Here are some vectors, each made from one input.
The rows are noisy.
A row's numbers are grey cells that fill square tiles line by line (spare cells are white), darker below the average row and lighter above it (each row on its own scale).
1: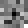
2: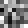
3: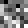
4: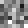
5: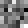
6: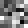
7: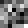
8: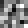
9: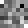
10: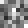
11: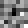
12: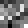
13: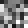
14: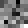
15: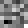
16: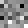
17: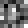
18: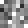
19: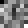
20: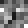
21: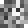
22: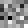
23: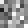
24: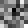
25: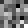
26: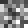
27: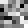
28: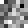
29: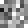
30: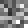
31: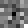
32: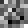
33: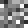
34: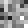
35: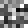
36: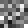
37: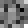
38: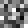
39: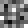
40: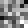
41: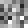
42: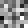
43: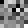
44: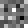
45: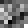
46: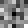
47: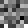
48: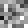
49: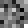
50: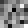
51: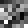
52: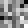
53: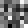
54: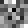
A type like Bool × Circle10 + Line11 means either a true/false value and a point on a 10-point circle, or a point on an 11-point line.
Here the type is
Label5 × (Tree8 + Unit).
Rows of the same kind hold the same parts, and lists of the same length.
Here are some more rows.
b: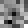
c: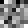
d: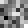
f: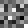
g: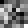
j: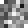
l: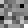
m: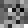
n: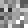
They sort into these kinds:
b, c, f, g, m
d, j, l, n

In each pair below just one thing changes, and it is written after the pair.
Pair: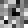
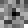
the node of the tree
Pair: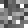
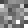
the node of the tree
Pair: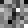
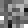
the label
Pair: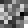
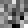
the label
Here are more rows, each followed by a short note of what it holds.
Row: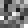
one of 5 labels and a node of an 8-node tree
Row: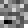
one of 5 labels and a node of an 8-node tree
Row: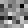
one of 5 labels
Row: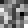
one of 5 labels and a node of an 8-node tree
